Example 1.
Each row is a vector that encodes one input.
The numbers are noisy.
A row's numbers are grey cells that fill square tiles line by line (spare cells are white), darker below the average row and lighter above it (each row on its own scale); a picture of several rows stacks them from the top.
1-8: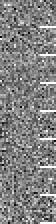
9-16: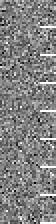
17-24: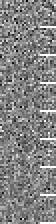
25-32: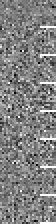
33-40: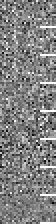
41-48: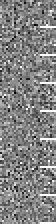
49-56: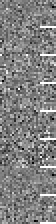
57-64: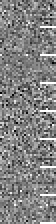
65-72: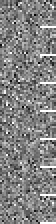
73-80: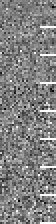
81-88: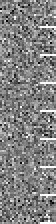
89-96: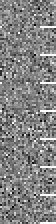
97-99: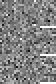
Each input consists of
one of 11 labels, together with either a point on an 8-point circle, or a fixed value.
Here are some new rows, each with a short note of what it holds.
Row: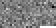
one of 11 labels
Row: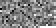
one of 11 labels
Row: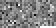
a point on an 8-point circle and one of 11 labels
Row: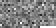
a point on an 8-point circle and one of 11 labels
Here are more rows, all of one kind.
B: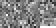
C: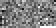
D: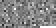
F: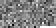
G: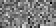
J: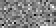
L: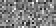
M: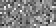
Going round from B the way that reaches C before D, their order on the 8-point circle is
B, G, L, F, C, M, J, D.
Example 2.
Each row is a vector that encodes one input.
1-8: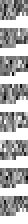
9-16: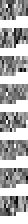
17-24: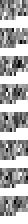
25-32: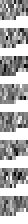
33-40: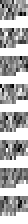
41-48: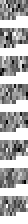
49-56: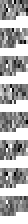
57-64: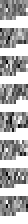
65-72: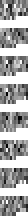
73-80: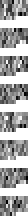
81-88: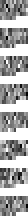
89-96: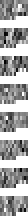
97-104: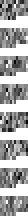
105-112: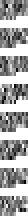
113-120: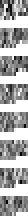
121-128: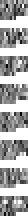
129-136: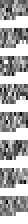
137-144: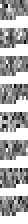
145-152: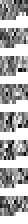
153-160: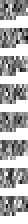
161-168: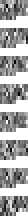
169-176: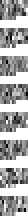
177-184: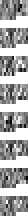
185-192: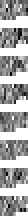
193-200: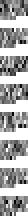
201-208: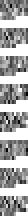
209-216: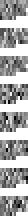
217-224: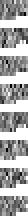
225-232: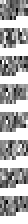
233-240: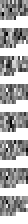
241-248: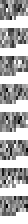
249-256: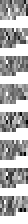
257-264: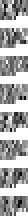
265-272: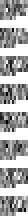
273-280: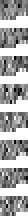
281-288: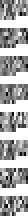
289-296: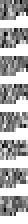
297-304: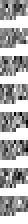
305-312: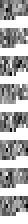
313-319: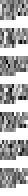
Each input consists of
a point on an 8-point line and a true/false value.
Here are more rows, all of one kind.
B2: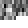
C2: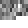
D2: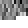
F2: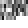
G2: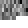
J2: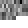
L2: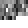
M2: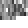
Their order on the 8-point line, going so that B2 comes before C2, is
L2, F2, M2, B2, C2, J2, D2, G2.
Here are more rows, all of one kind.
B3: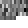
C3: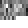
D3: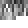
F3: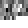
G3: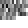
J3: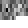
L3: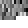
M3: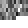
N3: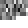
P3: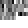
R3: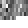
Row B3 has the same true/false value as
L3, M3, N3 and R3.
